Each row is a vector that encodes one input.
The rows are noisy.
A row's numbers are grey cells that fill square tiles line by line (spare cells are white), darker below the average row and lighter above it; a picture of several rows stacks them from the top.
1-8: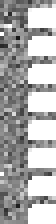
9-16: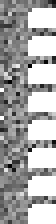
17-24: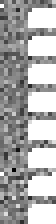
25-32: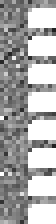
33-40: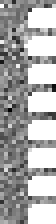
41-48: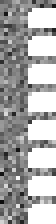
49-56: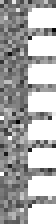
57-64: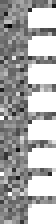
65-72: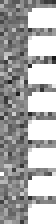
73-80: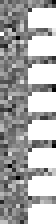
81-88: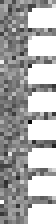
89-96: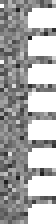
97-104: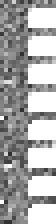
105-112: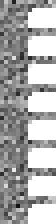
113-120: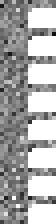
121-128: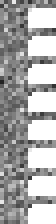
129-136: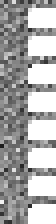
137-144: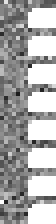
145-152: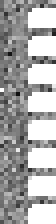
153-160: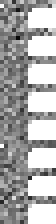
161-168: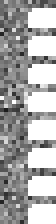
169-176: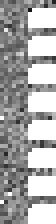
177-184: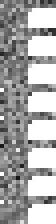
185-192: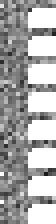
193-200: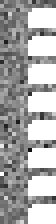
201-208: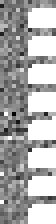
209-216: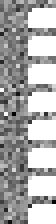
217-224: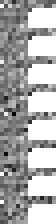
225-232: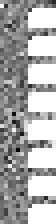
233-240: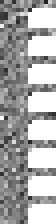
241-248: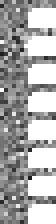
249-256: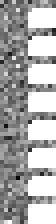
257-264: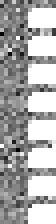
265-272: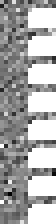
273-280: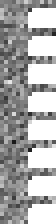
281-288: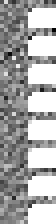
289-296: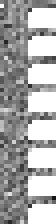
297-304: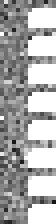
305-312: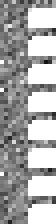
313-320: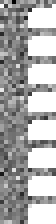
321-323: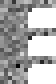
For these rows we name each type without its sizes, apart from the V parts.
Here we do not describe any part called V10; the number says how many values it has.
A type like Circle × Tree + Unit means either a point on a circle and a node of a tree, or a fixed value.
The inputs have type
List(Circle) + V10 × V10.
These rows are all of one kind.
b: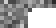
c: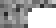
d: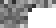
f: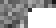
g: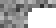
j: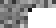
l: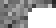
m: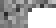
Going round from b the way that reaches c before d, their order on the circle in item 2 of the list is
b, c, g, m, l, d, j, f.
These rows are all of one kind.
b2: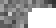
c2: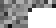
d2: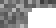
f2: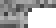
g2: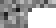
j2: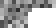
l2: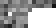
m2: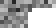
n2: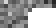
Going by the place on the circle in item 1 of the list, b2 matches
d2 and n2.
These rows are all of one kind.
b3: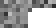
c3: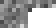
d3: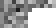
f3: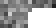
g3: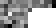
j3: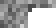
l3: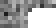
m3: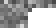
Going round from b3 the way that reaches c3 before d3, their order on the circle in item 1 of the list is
b3, f3, g3, m3, c3, j3, d3, l3.
